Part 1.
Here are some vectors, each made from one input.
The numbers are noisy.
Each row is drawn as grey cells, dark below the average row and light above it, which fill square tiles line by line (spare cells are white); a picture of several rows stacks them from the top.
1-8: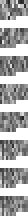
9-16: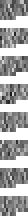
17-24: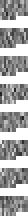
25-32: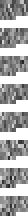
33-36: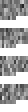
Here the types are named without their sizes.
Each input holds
a label.
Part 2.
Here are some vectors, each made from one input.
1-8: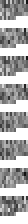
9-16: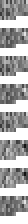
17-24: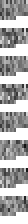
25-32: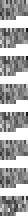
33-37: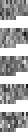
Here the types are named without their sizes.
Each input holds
a point on a circle.
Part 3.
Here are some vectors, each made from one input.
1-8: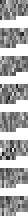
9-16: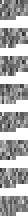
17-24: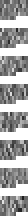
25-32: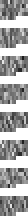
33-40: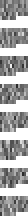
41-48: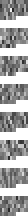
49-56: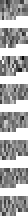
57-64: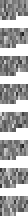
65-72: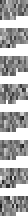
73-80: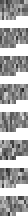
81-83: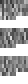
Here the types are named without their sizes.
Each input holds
a label.
